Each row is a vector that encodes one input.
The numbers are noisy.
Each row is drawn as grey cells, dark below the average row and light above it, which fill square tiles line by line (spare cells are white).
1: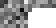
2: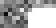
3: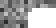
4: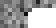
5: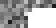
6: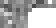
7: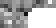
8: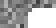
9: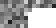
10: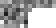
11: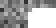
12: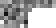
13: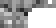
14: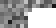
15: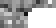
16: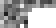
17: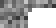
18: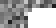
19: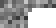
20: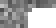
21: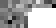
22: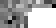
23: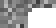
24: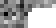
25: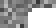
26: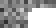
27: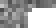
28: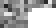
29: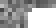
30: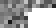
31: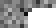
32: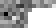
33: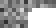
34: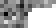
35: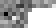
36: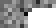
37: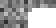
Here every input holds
one of 5 labels and a point on a 4-point line.
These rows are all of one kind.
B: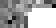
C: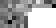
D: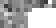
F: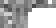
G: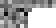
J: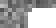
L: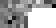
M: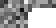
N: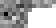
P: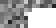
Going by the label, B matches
C, L, M and P.
